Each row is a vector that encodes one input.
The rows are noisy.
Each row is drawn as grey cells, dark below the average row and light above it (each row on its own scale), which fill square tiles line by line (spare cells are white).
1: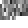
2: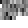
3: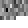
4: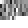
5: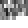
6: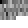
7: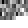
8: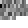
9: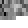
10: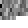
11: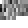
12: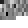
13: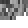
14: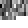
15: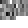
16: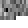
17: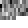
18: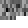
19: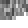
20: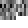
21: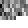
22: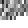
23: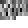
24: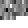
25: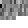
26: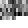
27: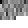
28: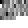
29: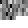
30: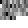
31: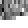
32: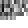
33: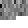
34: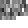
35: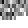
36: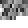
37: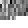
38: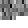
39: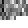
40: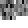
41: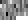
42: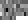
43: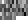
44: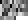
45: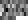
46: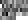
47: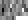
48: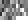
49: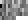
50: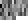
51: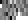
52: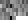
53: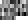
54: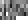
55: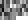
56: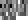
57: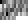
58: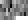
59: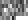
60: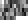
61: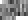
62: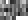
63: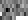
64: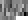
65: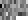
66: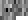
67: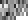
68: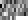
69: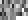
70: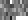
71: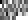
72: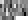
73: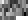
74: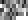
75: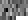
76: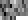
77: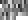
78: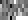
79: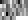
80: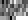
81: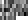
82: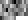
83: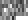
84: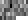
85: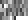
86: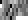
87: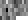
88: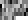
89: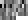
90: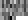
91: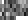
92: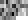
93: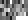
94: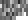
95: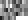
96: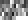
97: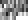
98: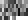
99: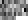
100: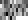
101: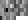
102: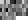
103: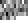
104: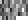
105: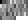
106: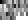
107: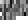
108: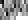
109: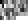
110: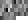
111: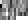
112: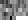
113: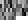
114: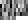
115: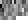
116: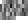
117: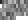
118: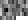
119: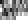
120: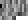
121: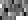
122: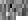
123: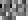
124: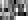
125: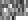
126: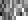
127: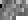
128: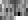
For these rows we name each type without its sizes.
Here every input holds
either a point on a circle and a true/false value, or a fixed value.
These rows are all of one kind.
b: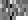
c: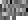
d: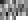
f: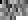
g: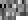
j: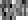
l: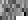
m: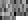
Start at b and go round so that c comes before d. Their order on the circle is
b, j, g, c, m, l, d, f.
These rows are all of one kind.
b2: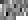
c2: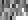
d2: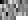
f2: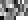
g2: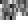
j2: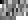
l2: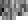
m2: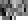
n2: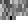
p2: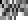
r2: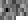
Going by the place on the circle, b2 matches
d2, g2, j2 and n2.
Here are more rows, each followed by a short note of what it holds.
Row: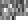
a fixed value
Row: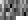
a point on a circle and a true/false value
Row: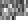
a fixed value
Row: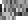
a point on a circle and a true/false value
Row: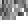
a point on a circle and a true/false value
